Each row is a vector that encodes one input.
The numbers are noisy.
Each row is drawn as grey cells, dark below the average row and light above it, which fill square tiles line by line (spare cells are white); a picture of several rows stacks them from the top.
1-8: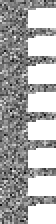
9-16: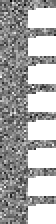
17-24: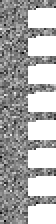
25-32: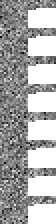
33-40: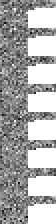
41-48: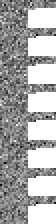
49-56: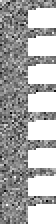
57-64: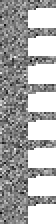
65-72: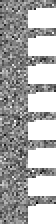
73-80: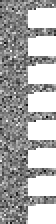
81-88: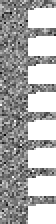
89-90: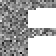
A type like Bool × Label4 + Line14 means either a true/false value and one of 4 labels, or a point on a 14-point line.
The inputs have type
Line5 + Line6 + Line7.
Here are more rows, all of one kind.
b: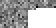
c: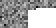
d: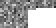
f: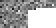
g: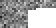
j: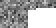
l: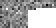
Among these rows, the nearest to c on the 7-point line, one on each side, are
b and g.
